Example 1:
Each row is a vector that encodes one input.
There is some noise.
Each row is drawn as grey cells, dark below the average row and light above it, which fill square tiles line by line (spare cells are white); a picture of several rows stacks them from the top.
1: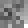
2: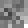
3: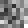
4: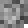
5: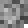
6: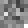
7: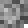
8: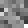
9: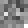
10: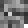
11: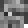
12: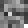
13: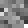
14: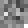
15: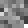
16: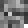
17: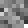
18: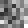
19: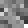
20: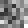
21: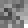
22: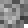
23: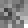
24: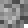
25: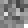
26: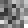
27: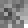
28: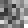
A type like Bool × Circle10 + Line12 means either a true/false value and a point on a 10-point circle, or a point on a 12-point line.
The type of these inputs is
Line6.
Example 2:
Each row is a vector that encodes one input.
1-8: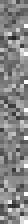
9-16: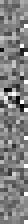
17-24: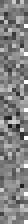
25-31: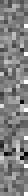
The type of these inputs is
Bool × Bool × Bool.
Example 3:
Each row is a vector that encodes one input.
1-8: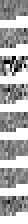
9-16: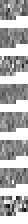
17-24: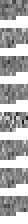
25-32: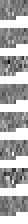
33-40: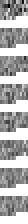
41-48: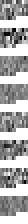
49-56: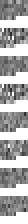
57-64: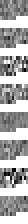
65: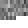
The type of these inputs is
Tree11 + Unit.
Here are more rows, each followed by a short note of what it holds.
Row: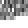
a fixed value
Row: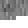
a node of an 11-node tree
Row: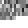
a fixed value
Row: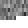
a node of an 11-node tree
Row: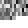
a fixed value
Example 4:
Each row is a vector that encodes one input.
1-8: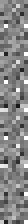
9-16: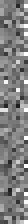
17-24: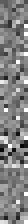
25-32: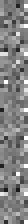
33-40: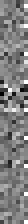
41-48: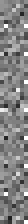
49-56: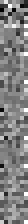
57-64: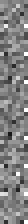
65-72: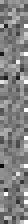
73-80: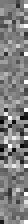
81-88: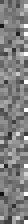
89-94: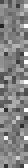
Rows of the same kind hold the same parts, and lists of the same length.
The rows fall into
2 kinds.
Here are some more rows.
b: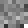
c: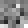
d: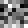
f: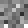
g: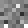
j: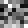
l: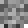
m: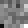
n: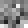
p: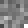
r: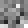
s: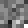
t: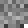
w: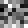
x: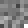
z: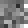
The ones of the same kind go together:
b, c, f, g, l, m, n, p, r, s, t, x, z
d, j, w

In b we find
a node of an 8-node tree.
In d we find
a fixed value.
